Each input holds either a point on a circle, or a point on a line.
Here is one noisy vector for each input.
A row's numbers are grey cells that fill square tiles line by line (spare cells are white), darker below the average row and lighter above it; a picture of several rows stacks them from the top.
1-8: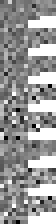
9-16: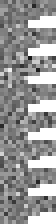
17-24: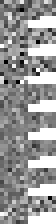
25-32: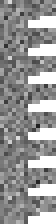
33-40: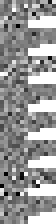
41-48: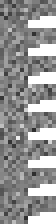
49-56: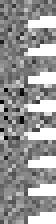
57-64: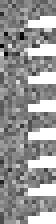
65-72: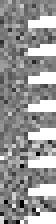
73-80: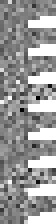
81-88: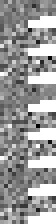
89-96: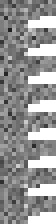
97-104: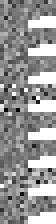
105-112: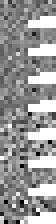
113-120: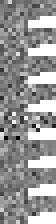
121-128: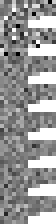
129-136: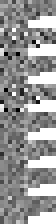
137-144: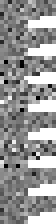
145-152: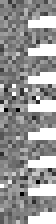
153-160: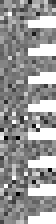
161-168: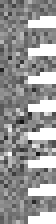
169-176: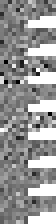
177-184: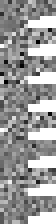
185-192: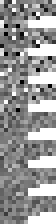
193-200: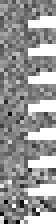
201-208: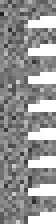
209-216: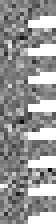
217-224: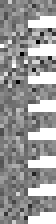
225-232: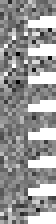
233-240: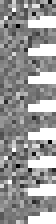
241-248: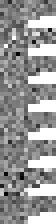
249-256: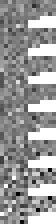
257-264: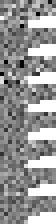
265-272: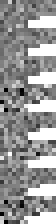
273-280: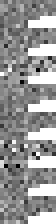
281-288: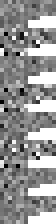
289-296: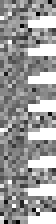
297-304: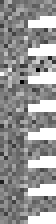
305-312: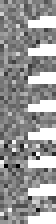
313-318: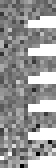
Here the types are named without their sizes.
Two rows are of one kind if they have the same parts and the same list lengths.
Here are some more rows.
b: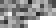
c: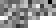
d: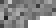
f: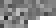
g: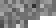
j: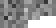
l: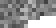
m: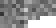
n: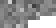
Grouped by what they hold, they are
b, c
d, f, g, j, l, m, n

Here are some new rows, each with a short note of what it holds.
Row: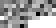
a point on a circle
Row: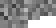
a point on a line
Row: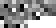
a point on a circle
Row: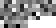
a point on a circle
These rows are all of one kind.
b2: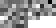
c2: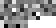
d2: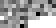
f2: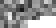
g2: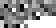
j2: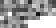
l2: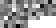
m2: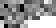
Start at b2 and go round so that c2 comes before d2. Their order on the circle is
b2, l2, c2, g2, m2, f2, j2, d2.
